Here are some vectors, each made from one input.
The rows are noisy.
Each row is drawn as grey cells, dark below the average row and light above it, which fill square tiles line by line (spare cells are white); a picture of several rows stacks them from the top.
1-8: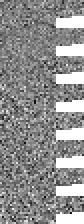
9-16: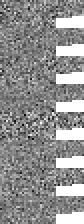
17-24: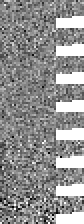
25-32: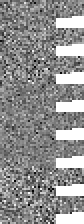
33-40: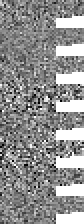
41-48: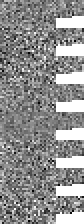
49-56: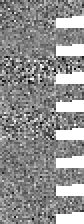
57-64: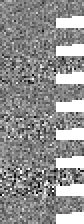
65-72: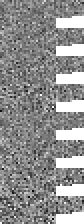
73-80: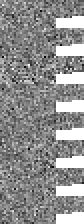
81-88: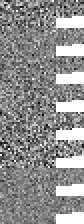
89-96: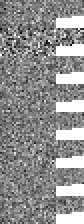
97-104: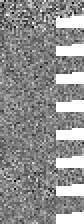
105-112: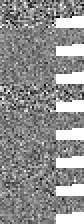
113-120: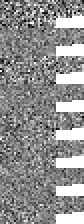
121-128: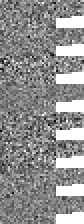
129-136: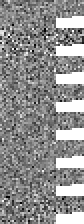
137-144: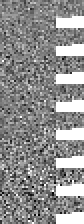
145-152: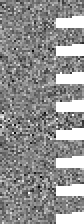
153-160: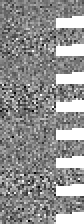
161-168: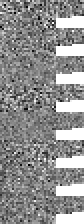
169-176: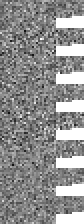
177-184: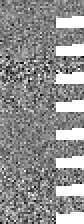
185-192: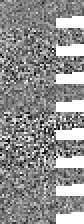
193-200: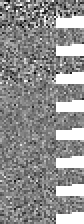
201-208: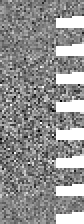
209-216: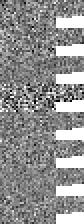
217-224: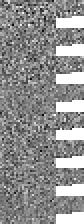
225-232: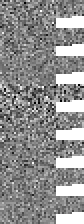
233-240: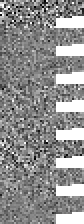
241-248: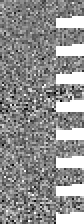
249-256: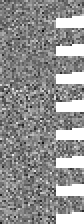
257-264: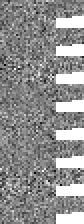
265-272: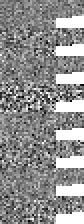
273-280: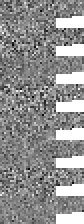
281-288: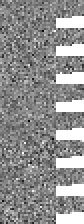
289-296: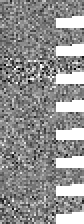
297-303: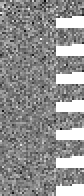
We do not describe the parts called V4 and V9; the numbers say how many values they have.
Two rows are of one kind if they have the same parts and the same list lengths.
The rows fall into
2 kinds.
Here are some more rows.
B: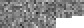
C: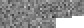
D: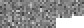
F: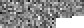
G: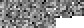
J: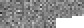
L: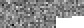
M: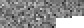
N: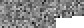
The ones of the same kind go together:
B, C, D, F, J, M
G, L, N

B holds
a node of a 12-node tree, a true/false value and a value of V9.
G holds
a true/false value, a value of V4 and a value of V9.
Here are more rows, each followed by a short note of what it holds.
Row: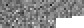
a node of a 12-node tree, a true/false value and a value of V9
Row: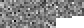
a true/false value, a value of V4 and a value of V9
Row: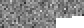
a true/false value, a value of V4 and a value of V9
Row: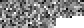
a true/false value, a value of V4 and a value of V9
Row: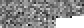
a node of a 12-node tree, a true/false value and a value of V9
